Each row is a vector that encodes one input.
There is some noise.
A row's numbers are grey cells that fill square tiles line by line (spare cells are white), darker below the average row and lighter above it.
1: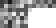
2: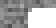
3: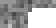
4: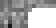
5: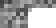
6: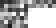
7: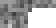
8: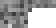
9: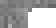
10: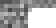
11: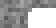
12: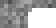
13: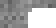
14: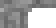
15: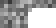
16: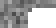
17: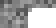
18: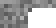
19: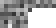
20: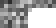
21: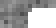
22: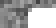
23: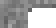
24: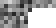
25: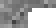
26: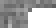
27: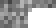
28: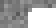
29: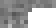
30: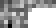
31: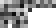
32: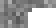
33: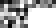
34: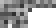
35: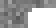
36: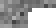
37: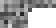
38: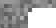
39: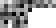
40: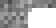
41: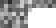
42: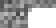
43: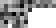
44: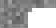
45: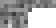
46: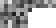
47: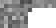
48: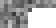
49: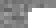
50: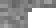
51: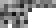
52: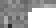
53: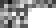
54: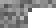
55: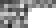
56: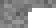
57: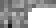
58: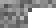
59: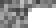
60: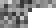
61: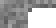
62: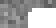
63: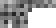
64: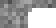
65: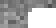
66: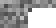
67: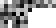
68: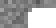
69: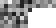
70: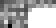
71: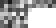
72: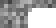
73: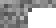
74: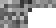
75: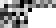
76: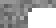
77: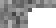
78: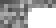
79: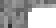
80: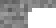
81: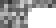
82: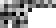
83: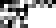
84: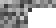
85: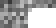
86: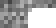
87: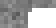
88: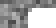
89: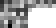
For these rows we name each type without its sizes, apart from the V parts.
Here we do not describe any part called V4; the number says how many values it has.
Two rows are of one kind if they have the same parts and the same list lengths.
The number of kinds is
3.
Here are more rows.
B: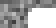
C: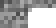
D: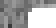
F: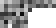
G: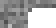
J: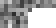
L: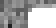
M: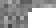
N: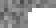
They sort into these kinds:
B, F
C, G, J, N
D, L, M

